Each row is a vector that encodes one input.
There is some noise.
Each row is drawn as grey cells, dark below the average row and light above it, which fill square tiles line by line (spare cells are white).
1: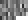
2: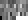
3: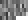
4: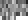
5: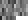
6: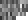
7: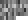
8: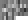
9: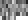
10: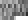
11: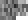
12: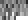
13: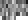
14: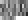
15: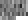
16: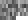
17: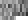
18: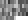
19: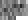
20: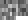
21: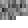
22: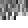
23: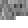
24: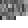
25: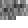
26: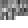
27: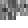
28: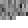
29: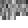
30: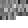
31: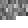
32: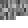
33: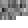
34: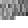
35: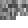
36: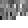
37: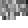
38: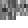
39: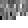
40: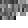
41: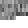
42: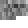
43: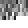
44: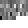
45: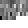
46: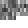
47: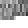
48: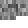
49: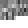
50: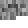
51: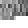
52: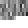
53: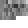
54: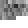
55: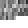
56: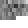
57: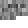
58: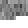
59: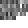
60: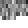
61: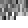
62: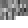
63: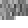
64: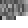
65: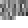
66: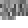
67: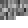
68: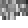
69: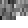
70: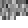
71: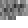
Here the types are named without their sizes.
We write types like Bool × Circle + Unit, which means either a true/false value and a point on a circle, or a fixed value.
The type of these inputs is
(Bool × Bool × Bool + Unit) × Line.
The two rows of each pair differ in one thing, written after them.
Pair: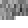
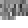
one of the three true/false values
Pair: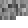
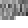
the place on the line
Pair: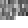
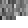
the place on the line
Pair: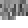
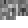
one of the three true/false values
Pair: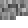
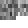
the place on the line
